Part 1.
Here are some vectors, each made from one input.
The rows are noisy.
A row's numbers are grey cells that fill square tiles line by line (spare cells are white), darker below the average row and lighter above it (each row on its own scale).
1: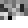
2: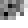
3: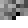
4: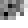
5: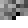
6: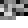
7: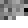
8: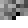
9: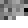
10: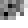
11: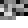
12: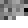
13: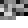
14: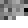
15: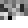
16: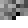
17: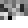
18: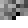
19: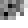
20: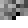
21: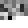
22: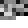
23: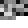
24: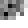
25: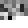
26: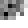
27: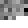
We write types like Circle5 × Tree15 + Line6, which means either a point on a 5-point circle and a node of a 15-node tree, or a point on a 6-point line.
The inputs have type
Label5.
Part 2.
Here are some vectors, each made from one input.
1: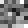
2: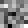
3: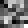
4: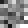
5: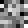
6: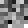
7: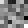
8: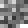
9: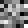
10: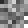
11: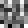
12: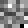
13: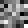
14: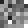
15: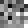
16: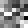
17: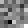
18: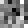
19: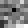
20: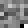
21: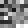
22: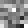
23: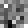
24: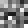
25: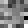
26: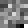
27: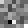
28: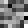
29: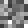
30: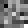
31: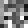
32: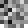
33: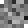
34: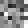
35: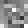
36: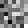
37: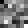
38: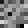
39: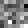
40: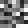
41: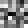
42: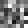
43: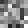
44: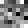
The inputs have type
Line5 × Line6.
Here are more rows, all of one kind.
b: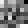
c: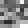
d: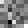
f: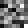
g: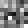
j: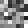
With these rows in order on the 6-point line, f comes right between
g and j.
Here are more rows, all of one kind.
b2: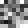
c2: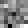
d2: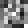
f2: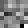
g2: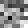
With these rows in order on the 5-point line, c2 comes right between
b2 and f2.
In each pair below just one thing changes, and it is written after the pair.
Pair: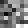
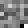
the place on the 5-point line
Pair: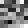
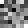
the place on the 6-point line
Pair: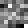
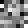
the place on the 6-point line
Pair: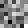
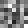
the place on the 6-point line
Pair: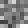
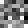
the place on the 5-point line
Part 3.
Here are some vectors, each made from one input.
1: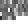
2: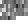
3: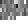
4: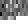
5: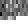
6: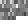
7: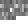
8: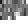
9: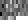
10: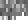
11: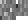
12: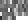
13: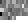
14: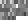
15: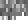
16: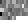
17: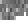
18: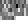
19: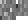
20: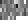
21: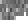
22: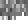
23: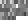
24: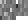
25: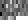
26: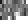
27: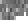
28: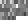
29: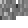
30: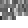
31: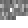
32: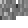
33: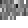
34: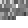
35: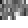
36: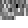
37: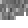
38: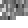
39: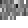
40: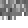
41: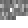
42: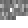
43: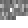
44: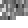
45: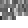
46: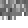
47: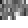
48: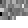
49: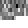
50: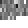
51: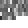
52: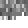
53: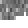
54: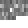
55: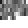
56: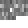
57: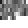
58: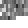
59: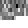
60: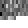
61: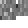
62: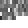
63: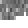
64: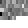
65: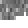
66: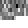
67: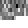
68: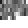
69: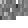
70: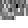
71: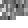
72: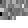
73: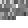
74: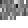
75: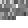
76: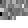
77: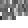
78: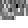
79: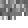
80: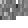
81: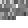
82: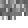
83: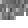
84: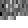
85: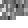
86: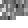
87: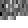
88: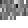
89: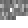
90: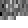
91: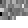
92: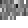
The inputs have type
Label12.
